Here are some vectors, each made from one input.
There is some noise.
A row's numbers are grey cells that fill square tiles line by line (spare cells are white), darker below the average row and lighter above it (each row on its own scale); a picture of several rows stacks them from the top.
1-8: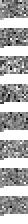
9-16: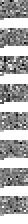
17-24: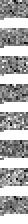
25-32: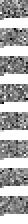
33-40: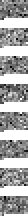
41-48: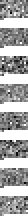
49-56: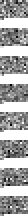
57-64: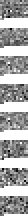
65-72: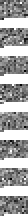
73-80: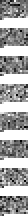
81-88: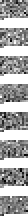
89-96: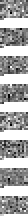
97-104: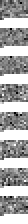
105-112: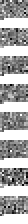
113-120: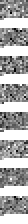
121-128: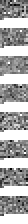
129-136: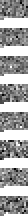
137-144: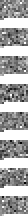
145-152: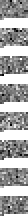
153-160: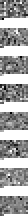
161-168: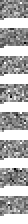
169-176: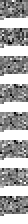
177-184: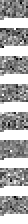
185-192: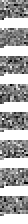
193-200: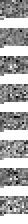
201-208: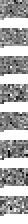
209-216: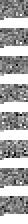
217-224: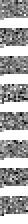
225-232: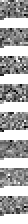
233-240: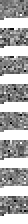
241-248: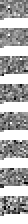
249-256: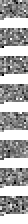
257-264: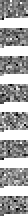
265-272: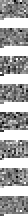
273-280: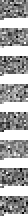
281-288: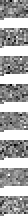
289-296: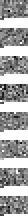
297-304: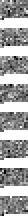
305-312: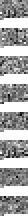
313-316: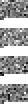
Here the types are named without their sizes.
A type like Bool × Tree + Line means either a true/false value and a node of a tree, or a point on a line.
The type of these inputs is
(Bool × Bool × Bool + Unit) × Label + Line.
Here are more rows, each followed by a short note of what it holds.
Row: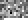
a point on a line
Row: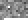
a point on a line
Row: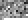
a point on a line
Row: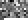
a label and three true/false values
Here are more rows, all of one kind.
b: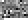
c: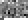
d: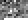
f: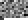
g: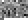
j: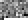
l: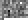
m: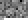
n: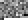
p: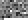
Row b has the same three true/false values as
c, g, j and n.
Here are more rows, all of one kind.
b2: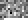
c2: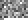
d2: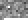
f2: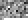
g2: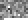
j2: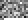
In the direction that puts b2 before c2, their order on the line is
f2, d2, g2, b2, j2, c2.
